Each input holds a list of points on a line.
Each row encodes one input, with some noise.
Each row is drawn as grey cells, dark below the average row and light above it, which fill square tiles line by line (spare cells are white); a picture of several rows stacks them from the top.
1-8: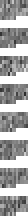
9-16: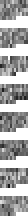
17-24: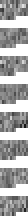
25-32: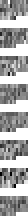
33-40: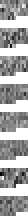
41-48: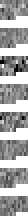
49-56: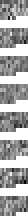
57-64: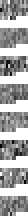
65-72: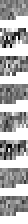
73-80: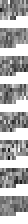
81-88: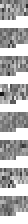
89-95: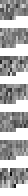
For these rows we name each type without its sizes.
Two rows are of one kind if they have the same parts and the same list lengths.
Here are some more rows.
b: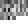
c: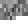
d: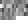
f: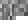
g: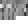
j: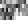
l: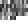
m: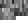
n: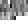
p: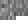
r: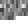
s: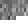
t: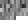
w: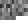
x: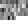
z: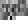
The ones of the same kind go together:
b, j, r, s, w, x
c, d, f, g, m, p, t, z
l, n

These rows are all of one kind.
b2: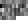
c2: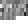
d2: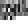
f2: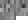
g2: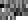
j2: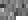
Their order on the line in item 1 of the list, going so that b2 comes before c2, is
b2, d2, c2, f2, g2, j2.
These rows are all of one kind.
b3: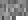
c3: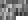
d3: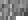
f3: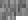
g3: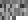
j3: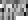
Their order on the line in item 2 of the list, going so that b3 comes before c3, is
d3, f3, b3, j3, c3, g3.
